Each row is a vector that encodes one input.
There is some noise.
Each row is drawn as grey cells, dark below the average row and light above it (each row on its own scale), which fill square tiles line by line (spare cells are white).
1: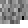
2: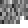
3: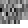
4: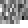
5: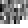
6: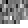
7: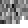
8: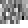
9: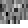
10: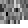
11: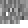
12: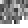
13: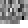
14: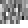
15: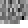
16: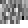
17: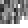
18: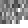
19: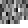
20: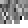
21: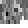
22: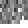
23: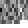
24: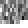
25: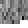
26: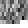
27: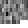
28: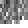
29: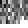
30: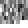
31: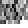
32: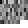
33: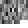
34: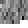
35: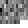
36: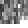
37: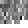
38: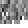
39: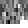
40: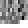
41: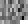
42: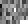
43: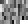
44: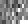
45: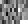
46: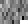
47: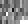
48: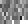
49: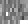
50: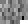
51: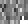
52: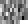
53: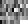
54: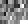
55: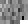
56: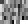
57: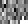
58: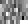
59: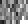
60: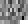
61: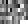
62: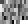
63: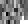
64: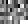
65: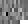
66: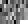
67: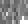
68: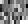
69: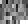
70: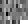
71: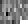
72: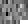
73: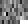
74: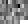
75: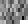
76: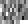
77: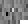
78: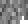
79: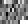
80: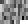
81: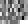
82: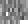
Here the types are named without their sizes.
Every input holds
three true/false values, together with either a fixed value, or a point on each of two lines.
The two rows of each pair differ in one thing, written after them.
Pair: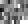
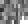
the place on one of the two lines
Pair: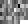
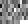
one of the three true/false values
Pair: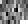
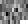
the place on one of the two lines
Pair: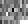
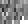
the place on one of the two lines
